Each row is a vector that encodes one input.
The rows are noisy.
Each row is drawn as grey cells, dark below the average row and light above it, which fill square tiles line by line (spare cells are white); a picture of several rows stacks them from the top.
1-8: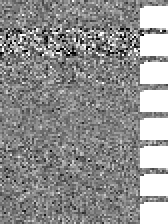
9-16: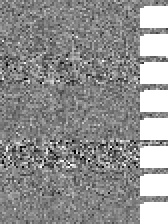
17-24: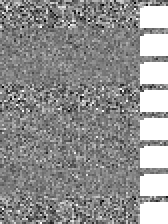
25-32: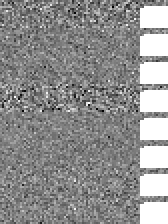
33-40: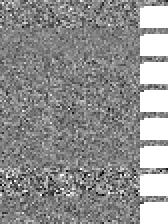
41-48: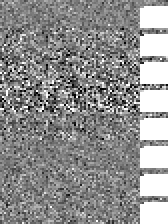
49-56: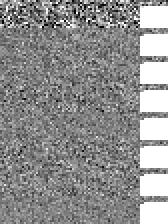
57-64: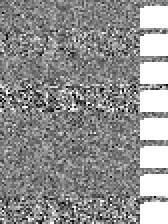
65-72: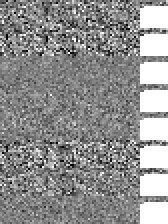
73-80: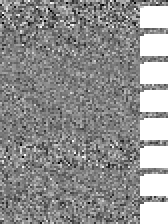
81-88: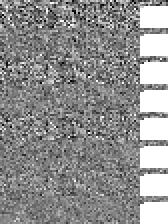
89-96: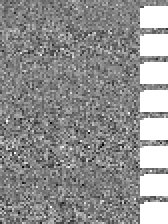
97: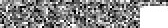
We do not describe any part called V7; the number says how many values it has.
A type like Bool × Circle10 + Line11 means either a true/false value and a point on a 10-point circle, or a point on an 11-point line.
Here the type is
(Bool × Bool × Bool + Label4) × V7.
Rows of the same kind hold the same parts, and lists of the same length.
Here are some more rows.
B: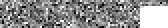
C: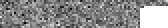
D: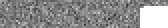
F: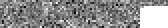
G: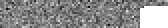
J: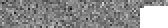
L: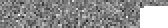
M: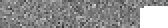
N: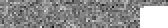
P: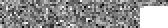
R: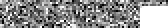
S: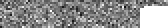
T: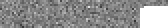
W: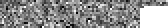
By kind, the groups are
B, F, M, N, P, R, S, T
C, D, G, J, L, W

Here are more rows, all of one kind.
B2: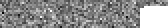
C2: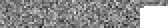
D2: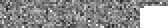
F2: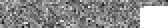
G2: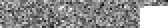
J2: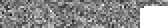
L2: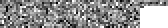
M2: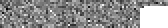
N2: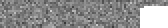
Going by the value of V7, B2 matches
C2, D2 and N2.
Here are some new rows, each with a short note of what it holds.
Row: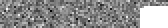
three true/false values and a value of V7
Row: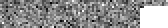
three true/false values and a value of V7
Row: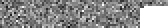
three true/false values and a value of V7
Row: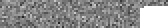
one of 4 labels and a value of V7
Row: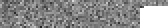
three true/false values and a value of V7
